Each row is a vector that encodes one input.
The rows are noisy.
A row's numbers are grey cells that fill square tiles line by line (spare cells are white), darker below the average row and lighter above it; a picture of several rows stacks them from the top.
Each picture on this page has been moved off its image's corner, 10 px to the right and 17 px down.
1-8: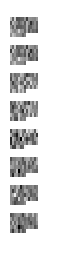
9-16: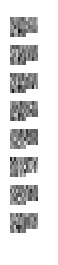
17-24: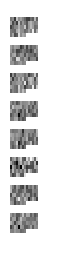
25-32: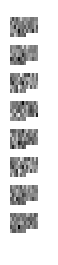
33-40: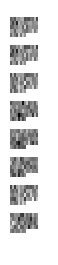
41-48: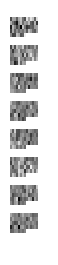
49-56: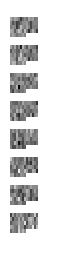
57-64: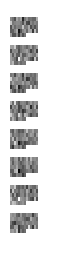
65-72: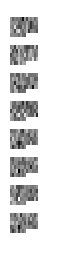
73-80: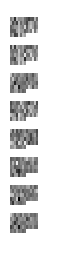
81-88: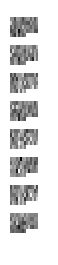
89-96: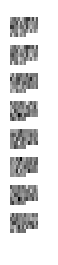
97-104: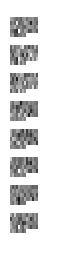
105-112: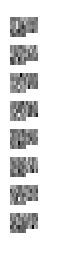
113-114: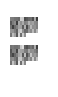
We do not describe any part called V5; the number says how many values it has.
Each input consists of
a list of up to three items, each a true/false value and a value of V5.
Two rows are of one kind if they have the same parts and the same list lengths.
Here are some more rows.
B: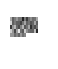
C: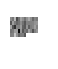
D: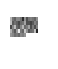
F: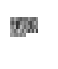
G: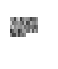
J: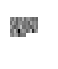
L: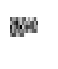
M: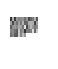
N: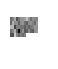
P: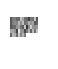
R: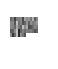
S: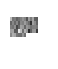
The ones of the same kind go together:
B, D, F, S
C, G, J, N, R
L
M, P

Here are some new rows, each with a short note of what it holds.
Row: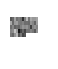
a list of three items
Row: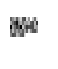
the empty list
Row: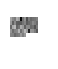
a list of two items
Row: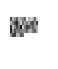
the empty list
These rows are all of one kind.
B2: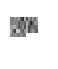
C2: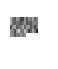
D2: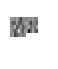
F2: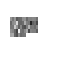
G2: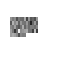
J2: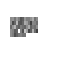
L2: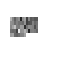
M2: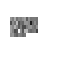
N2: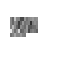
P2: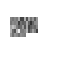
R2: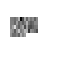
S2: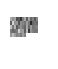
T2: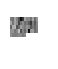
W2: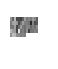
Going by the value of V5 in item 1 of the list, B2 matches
G2, P2, R2 and S2.
